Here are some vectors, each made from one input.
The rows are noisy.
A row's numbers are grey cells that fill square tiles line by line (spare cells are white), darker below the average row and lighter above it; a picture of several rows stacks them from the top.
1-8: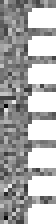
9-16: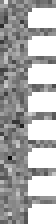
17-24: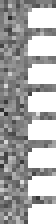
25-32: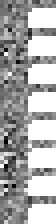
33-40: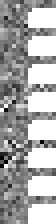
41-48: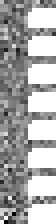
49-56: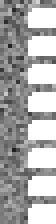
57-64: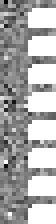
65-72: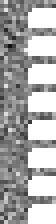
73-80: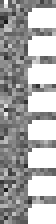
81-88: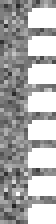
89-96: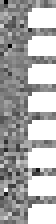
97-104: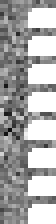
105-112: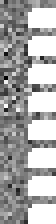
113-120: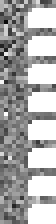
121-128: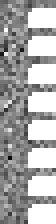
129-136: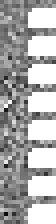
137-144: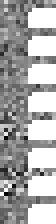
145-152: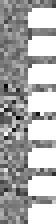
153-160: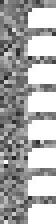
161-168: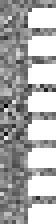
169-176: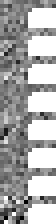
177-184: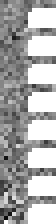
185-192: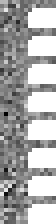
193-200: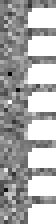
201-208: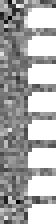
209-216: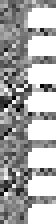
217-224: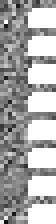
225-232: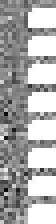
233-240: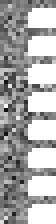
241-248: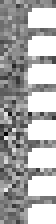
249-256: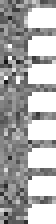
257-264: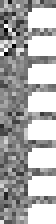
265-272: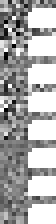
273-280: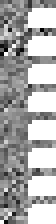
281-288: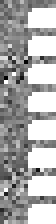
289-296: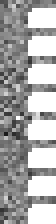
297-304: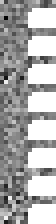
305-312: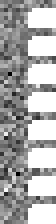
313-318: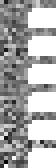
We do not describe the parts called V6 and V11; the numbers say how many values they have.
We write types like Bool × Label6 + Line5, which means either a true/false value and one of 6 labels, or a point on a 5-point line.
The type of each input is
Bool × (Circle15 + Unit) × V6 × V11.
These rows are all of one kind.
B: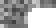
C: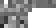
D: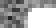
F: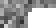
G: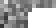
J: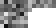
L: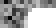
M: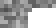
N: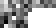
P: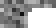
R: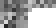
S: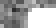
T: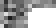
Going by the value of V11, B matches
J, N, P and T.
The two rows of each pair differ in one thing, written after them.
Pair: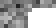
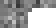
the place on the 15-point circle
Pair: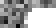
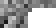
the true/false value
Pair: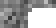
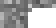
the place on the 15-point circle
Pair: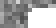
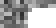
the true/false value
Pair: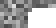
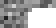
the true/false value
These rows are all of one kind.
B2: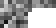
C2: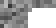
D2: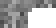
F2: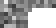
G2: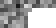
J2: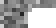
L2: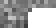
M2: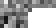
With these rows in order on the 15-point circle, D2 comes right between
F2 and L2.
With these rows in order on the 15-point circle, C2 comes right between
J2 and M2.
